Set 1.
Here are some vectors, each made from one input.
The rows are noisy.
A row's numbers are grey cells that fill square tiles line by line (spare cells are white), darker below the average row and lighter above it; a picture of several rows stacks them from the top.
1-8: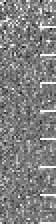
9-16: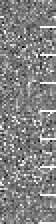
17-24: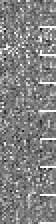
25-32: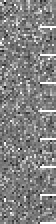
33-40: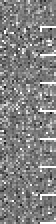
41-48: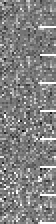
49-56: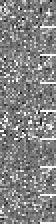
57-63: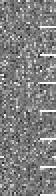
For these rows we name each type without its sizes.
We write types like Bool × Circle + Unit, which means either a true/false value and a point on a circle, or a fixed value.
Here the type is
Line + Tree.
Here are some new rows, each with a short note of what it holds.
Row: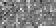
a point on a line
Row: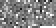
a point on a line
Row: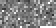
a node of a tree
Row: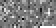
a node of a tree
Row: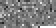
a node of a tree
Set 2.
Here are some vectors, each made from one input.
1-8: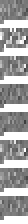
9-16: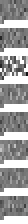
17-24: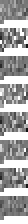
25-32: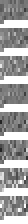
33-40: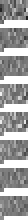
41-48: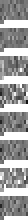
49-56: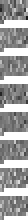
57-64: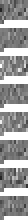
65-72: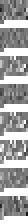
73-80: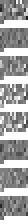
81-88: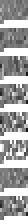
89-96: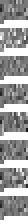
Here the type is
List2(Line4).
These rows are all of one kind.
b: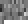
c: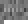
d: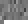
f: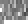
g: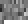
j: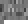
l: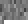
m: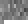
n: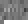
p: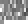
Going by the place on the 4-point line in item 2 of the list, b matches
c, f and m.
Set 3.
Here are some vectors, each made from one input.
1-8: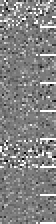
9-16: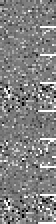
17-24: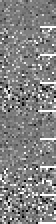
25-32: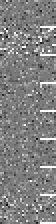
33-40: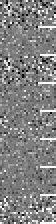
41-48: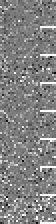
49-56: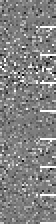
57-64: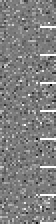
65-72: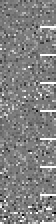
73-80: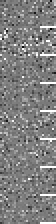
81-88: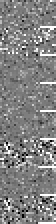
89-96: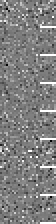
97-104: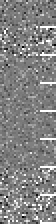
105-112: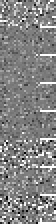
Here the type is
Circle10 × Tree13 + Unit.
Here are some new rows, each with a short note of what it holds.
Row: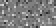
a point on a 10-point circle and a node of a 13-node tree
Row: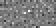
a point on a 10-point circle and a node of a 13-node tree
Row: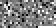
a fixed value
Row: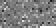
a point on a 10-point circle and a node of a 13-node tree
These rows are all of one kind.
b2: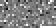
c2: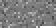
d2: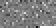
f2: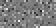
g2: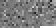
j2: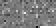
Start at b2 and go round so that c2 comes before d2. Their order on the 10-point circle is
b2, f2, c2, j2, d2, g2.
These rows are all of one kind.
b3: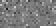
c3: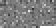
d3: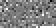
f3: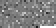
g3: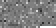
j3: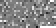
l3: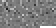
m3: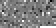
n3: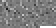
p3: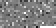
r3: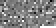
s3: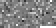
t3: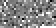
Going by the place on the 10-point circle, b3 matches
g3, l3, n3 and s3.
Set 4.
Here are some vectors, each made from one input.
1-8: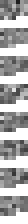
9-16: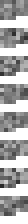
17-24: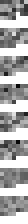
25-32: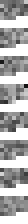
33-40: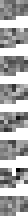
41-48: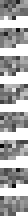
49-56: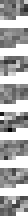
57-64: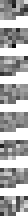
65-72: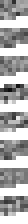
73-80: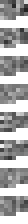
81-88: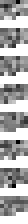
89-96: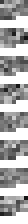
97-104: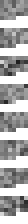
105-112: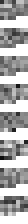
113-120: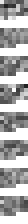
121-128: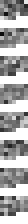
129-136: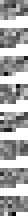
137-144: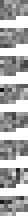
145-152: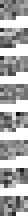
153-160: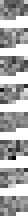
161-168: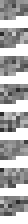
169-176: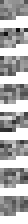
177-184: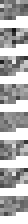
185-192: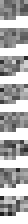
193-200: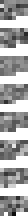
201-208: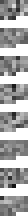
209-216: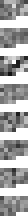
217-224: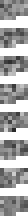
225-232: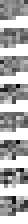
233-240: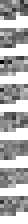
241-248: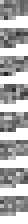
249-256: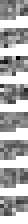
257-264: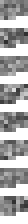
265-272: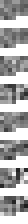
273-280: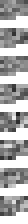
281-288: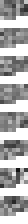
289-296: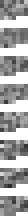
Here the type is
Bool × Line7.
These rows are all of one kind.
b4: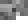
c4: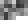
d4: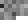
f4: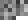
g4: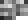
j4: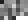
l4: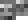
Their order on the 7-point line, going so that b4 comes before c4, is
f4, j4, d4, g4, b4, l4, c4.
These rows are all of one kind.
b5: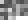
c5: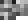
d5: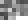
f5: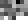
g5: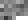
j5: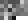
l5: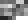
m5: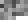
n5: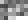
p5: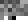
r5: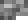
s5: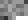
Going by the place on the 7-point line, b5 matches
d5, l5, n5 and s5.
